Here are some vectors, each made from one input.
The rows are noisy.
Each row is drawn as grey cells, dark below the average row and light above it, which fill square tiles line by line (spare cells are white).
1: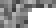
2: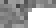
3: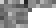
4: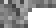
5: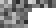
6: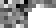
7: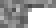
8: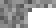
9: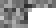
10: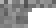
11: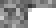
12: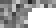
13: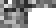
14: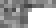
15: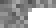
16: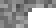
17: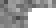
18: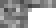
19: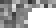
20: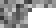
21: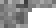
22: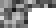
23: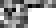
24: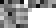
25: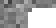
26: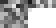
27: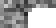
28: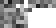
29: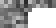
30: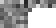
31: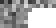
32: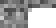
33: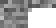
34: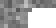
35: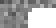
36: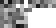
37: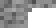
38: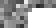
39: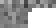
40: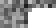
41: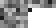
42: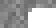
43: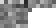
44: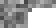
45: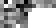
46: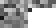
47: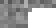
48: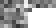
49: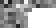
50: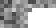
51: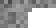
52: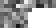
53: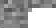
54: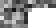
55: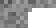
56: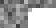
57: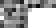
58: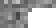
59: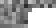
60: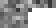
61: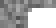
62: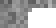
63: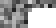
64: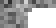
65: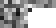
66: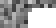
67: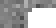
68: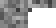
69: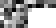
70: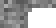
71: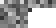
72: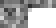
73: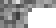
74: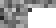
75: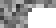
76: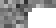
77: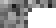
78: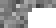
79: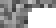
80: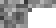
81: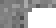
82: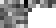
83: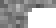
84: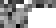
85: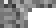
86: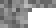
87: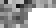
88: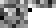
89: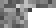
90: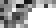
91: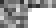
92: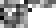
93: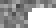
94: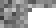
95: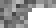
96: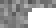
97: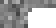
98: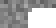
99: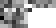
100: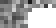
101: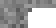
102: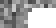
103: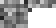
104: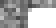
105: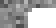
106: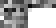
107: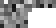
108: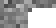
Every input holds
a true/false value, together with a list of up to two points on an 8-point circle.
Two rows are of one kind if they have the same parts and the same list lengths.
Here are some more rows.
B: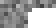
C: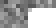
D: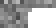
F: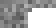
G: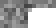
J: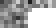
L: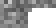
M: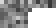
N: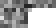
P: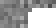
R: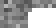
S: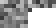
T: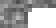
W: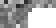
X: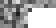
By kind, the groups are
B, F, J, L, R, W
C, G, M, N, P, S, T
D, X

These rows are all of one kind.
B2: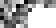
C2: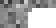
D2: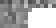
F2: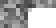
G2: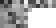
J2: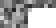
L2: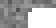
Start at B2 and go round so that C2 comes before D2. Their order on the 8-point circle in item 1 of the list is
B2, C2, D2, G2, J2, F2, L2.
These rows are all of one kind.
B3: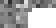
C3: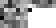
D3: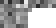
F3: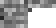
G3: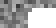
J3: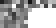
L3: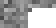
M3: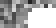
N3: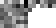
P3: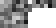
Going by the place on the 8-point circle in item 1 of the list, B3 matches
C3, D3, F3 and M3.
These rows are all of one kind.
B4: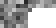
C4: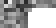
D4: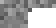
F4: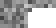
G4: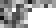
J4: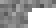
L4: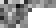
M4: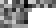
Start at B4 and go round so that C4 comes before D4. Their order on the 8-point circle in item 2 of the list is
B4, J4, F4, L4, C4, D4, M4, G4.
